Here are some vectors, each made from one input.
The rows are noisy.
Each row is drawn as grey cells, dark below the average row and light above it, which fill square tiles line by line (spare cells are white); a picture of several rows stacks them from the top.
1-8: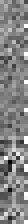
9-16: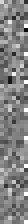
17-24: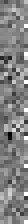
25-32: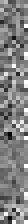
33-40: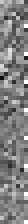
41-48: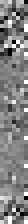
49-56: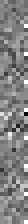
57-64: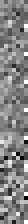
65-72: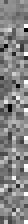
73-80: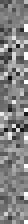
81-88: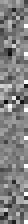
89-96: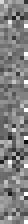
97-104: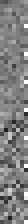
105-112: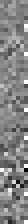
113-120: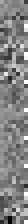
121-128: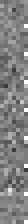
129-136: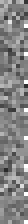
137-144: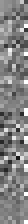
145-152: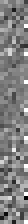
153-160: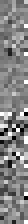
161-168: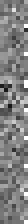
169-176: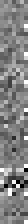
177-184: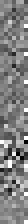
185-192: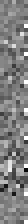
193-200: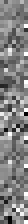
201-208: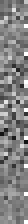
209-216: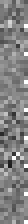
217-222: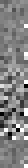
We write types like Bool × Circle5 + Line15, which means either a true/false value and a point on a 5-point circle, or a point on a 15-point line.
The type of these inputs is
(Bool × Bool × Bool × Bool + Unit) × Line6 + Label12.
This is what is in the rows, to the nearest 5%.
About 20% of them hold one of 12 labels. The rest hold a point on a 6-point line, together with either a fixed value, or four true/false values.
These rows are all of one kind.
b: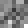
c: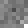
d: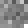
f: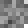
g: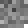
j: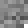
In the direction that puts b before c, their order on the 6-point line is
b, c, g, d, f, j.
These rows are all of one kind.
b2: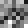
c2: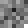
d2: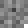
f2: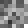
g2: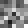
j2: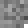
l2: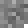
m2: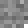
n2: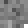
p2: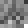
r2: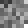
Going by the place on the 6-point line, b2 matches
c2 and d2.
